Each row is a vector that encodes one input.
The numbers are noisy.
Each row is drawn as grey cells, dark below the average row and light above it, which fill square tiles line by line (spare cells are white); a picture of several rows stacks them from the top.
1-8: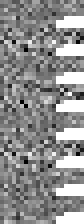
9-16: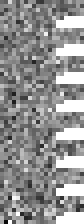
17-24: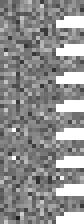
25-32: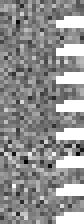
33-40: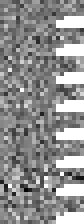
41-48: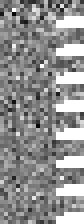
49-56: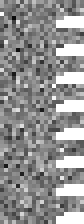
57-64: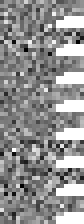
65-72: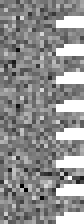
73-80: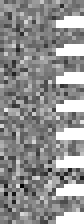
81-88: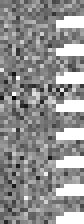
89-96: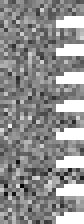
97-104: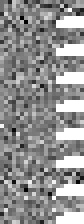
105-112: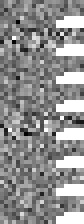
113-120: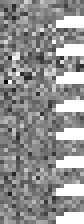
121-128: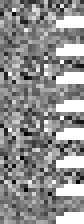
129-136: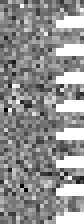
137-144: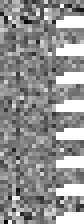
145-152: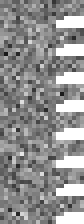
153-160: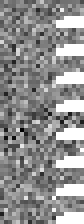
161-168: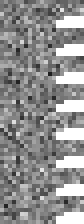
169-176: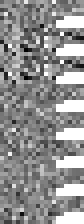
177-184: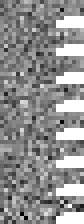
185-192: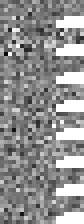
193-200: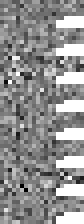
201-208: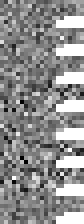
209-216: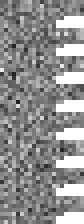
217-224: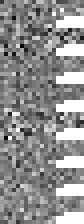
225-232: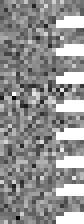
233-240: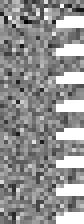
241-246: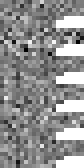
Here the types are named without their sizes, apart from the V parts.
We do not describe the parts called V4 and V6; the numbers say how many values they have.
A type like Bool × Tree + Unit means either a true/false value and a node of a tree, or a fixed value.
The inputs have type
Bool × Label × (Label + Line) × V4 + V6.
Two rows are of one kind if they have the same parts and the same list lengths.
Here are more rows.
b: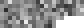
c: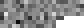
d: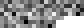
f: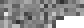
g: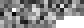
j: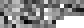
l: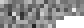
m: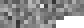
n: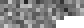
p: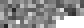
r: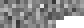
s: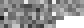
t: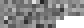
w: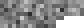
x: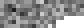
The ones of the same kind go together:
b, l, p, s, x
c, f, m, n, r, t, w
d, g, j

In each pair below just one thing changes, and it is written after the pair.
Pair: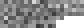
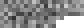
the true/false value
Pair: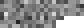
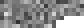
the true/false value
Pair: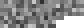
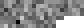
the label
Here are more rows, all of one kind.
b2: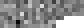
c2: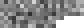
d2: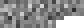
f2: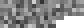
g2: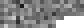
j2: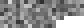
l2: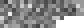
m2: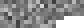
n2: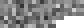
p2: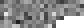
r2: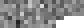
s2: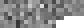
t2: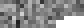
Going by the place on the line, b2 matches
g2 and p2.
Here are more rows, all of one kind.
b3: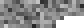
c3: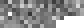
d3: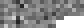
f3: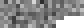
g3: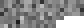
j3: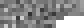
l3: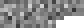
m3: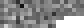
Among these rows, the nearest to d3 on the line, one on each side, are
g3 and m3.
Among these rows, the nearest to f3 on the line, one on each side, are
b3 and g3.
